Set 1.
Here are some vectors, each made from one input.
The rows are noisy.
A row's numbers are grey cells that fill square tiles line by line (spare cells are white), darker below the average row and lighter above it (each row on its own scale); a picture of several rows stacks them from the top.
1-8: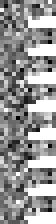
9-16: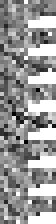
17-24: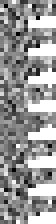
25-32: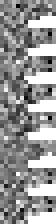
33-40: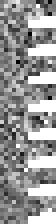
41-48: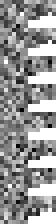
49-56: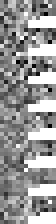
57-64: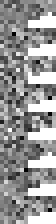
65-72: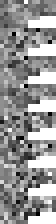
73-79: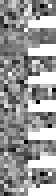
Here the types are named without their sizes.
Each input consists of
four true/false values.
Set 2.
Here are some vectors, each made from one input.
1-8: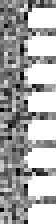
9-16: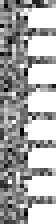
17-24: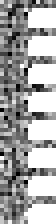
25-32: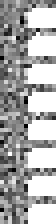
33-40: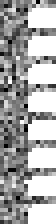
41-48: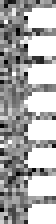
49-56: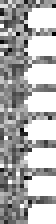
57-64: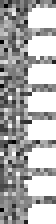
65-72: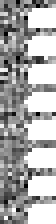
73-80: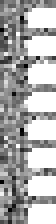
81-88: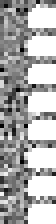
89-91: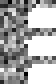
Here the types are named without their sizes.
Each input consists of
a point on a circle.
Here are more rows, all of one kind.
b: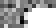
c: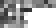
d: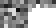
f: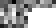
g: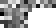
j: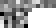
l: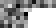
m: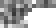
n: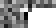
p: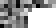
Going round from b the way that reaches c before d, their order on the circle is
b, c, m, j, g, n, l, p, f, d.
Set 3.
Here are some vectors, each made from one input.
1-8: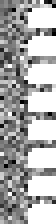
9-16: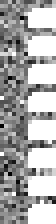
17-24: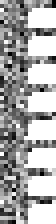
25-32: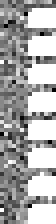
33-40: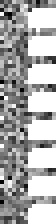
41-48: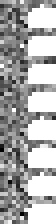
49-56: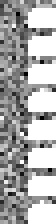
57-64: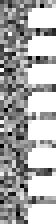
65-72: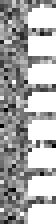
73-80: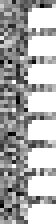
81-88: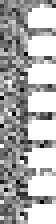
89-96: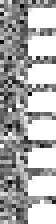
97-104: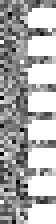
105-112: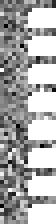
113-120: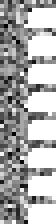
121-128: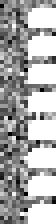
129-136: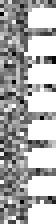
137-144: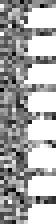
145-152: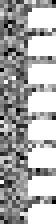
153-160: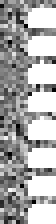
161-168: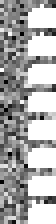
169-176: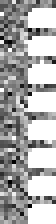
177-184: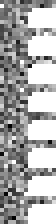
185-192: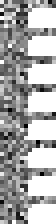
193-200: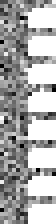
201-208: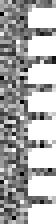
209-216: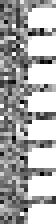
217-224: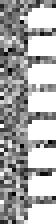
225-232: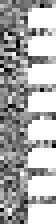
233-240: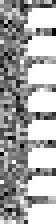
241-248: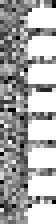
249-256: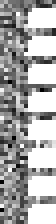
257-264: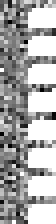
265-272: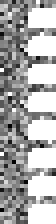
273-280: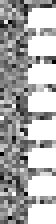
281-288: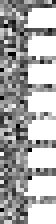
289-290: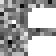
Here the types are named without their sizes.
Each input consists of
a point on a line.
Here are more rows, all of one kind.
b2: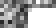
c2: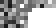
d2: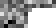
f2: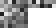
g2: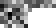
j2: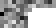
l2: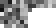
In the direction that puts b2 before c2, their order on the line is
f2, j2, b2, d2, c2, l2, g2.
